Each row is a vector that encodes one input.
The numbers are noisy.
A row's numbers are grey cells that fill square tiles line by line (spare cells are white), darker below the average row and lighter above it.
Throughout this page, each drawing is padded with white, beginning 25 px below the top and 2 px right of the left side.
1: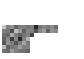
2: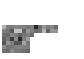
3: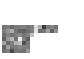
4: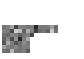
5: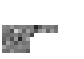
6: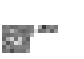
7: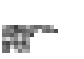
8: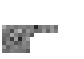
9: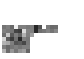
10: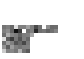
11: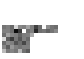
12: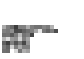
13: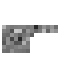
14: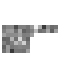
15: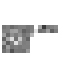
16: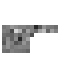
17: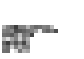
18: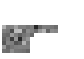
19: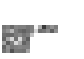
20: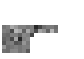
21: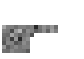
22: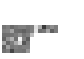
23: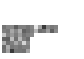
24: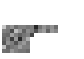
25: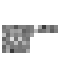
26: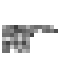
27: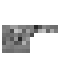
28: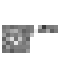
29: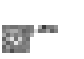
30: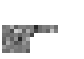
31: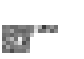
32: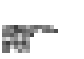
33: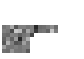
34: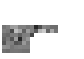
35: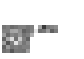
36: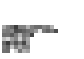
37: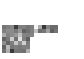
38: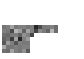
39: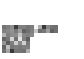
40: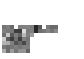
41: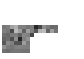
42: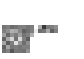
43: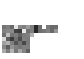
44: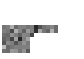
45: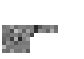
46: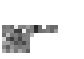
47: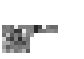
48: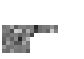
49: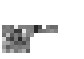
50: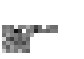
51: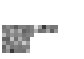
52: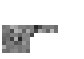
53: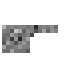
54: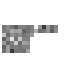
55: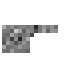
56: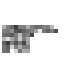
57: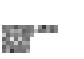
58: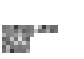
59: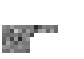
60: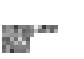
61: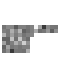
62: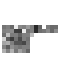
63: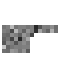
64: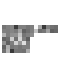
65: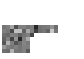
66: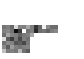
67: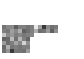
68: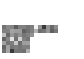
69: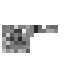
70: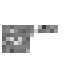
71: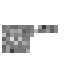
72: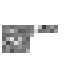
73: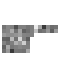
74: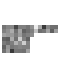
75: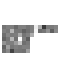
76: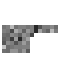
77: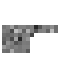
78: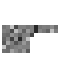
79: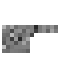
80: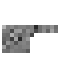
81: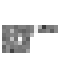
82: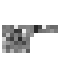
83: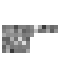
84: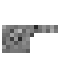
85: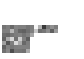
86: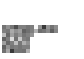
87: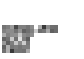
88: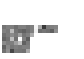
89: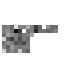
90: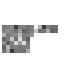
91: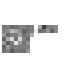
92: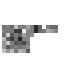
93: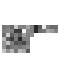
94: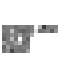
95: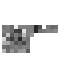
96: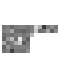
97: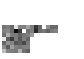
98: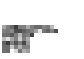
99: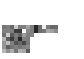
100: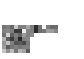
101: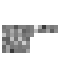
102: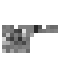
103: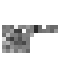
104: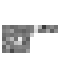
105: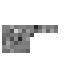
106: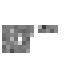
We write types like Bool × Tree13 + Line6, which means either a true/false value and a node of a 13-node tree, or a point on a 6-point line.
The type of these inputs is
Line8 + List2(Line5).
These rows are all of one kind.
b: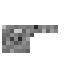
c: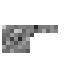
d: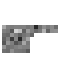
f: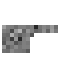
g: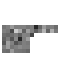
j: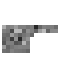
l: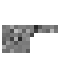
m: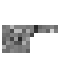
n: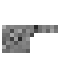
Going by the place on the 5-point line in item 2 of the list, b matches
f and g.
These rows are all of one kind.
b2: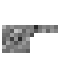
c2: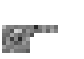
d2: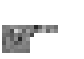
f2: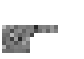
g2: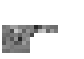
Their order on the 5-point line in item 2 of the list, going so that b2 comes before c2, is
f2, b2, c2, d2, g2.
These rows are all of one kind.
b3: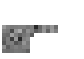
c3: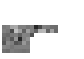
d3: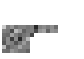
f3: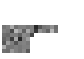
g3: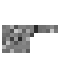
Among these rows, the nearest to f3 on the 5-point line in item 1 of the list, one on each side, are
c3 and g3.
